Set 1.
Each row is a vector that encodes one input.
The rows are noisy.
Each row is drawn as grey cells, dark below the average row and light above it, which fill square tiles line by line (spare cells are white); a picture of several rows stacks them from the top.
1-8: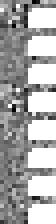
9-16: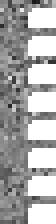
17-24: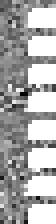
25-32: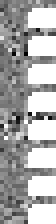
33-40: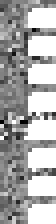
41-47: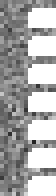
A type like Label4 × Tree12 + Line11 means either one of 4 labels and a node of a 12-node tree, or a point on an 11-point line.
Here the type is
Bool × Line5.
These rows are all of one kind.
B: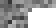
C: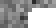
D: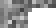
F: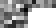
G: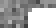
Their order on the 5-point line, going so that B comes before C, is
B, G, D, F, C.
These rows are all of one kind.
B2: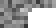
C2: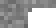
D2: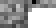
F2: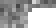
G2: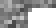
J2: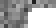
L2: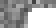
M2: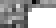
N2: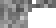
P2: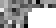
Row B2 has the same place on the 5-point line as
C2, G2 and P2.
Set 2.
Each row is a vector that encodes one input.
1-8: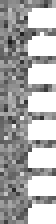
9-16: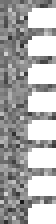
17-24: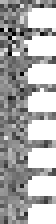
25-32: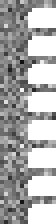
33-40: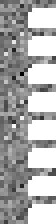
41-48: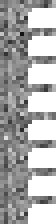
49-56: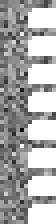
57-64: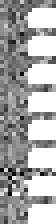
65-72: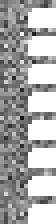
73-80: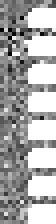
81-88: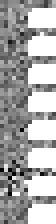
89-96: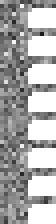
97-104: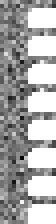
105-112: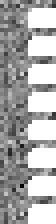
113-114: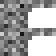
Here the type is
List2(Line6).
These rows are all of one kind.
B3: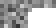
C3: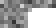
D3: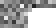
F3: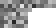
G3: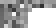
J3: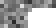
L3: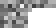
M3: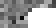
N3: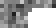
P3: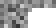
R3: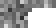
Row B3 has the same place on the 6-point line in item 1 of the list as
C3, J3 and P3.
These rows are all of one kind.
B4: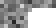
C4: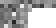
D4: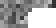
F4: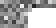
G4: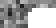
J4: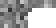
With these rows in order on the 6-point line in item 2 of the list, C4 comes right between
B4 and J4.
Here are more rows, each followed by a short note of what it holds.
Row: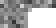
a list of two items
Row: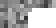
a list of one item
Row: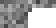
a list of one item
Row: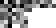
the empty list
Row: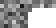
a list of one item
